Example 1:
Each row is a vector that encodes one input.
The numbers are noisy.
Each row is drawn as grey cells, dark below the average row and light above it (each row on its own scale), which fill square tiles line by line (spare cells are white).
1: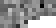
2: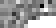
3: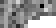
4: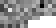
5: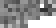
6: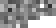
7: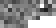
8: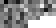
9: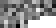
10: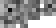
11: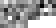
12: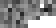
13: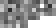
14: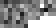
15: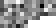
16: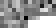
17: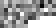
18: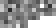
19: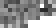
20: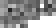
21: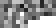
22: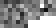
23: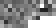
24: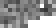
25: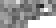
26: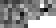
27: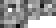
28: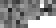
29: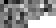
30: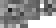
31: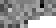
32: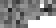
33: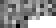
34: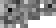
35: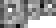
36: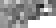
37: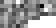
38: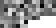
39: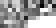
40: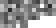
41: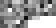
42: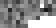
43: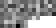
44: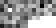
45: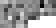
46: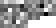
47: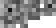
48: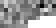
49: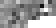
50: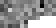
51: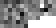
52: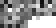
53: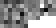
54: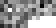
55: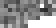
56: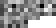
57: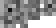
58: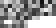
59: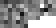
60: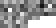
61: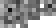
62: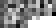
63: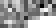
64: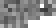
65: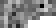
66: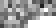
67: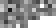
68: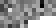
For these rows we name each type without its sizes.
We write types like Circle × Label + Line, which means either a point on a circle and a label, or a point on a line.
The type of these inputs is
Line × (Tree + Unit).
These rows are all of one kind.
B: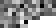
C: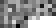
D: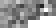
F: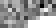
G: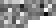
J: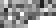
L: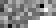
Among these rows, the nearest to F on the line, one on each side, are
D and G.
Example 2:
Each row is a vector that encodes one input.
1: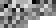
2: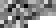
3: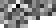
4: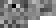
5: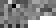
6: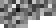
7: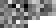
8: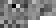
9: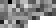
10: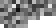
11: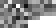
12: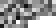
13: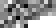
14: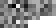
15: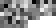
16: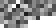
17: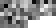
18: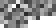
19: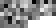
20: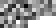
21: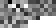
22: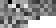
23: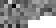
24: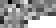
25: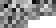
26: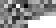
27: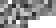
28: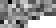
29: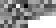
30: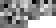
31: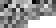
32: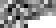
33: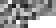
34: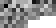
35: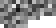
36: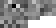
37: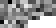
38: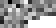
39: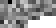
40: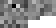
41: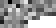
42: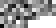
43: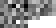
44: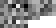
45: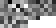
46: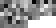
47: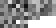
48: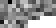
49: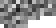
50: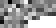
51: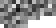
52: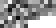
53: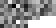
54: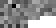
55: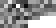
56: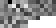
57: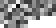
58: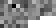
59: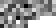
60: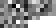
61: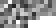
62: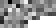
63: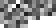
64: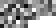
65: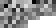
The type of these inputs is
Line7 + Tree7.
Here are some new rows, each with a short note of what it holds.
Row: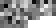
a node of a 7-node tree
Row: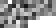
a point on a 7-point line
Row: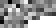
a node of a 7-node tree
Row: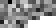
a node of a 7-node tree
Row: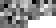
a node of a 7-node tree
